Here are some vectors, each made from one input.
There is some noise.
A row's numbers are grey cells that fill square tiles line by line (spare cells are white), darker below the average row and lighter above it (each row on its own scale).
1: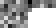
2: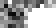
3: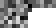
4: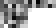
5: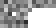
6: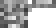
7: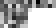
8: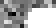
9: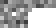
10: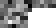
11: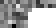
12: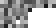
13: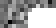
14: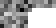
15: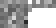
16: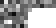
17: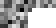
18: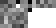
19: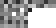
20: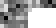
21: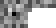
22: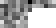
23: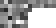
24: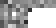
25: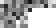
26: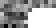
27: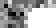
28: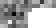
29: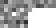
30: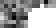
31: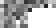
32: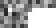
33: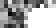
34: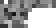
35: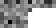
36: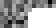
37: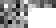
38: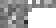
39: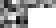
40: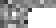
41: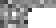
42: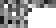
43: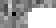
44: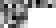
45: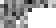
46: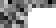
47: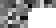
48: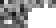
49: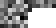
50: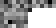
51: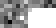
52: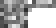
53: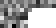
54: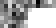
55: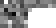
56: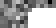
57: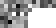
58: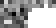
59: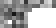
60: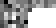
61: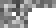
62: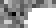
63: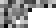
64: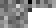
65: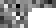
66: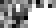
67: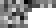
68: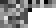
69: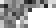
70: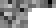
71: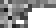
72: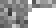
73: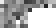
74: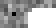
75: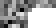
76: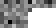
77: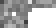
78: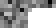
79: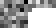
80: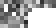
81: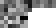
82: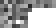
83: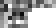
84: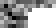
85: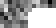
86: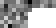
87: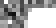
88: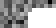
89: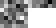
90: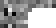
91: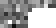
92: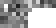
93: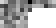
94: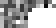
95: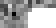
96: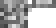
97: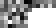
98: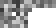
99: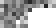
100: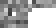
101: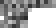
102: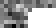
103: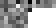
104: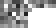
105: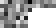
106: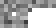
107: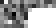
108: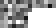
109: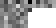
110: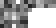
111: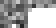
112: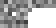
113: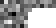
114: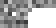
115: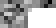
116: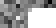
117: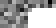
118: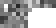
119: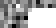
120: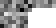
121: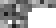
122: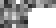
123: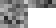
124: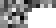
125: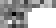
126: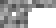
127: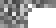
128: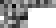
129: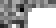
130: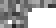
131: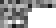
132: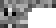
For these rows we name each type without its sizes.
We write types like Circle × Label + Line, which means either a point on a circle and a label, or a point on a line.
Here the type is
(Circle + Tree) × Label.
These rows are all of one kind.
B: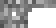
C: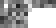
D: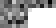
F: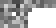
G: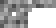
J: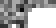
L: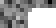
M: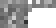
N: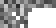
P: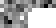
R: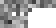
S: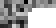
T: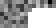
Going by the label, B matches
L and N.
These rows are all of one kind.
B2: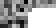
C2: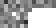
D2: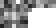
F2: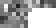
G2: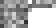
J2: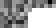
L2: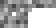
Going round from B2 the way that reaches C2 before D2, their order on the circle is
B2, J2, F2, C2, L2, G2, D2.
